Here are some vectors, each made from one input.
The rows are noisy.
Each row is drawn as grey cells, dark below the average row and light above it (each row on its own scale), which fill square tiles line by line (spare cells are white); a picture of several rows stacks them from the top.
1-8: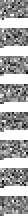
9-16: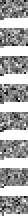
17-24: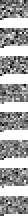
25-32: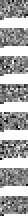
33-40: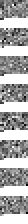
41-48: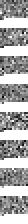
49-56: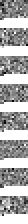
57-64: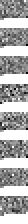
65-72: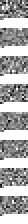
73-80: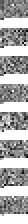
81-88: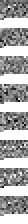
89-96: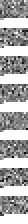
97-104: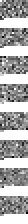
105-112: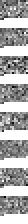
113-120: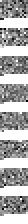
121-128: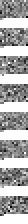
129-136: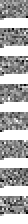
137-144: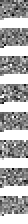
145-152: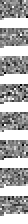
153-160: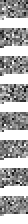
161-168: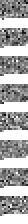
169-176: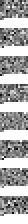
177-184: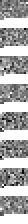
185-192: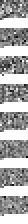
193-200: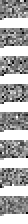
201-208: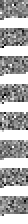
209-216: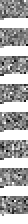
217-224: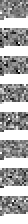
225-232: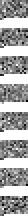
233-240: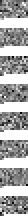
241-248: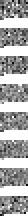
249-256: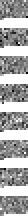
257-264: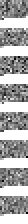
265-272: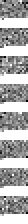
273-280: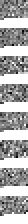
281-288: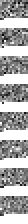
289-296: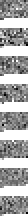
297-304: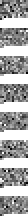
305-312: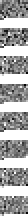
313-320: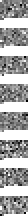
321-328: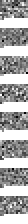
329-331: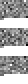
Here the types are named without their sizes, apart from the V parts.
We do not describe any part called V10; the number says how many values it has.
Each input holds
a list of items, each a label and a value of V10.
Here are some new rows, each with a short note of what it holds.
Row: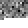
a list of two items
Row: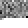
a list of one item
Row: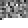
a list of three items
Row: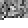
a list of two items
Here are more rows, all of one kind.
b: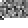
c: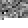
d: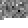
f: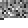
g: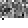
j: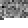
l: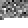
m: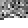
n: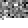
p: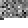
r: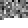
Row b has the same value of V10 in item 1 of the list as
j, l and p.
